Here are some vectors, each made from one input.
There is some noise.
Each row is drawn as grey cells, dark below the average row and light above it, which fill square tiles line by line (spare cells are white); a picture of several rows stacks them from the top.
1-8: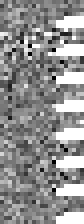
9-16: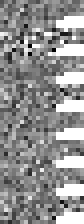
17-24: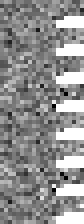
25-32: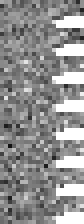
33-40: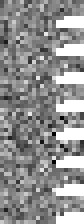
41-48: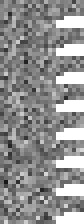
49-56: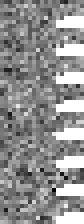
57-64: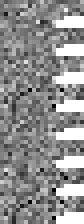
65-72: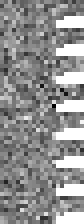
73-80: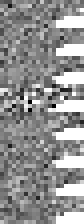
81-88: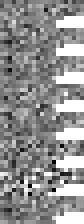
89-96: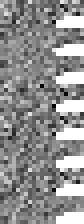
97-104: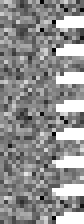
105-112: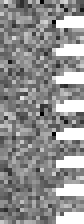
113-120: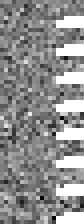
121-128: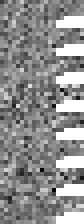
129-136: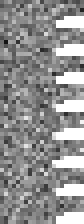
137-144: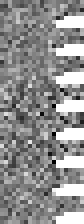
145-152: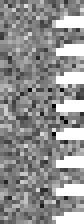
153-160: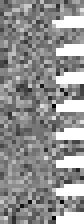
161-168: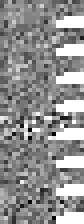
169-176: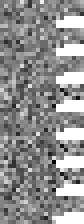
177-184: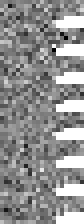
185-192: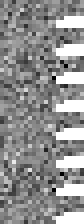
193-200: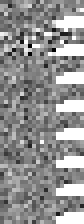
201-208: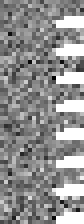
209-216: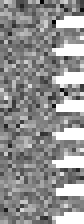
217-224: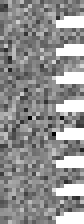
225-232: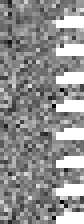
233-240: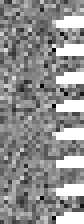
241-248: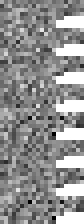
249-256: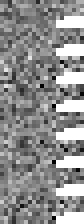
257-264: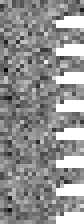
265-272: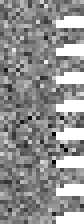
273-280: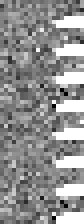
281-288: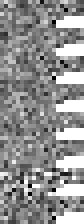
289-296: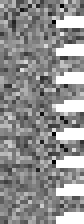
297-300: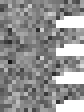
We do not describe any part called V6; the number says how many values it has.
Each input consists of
a list of up to two items, each either a point on a 7-point line, or a true/false value and a value of V6.
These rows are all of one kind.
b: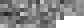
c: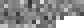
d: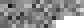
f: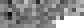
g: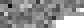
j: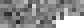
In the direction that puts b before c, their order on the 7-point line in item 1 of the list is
d, g, f, b, j, c.
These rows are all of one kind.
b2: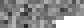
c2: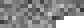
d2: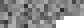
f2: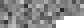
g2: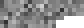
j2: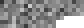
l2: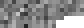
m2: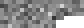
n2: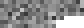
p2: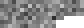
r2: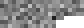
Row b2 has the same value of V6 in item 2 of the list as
d2, f2 and g2.
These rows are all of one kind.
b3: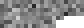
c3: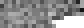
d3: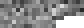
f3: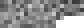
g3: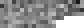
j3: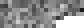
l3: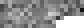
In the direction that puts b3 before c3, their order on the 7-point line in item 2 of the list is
j3, b3, l3, c3, g3, f3, d3.
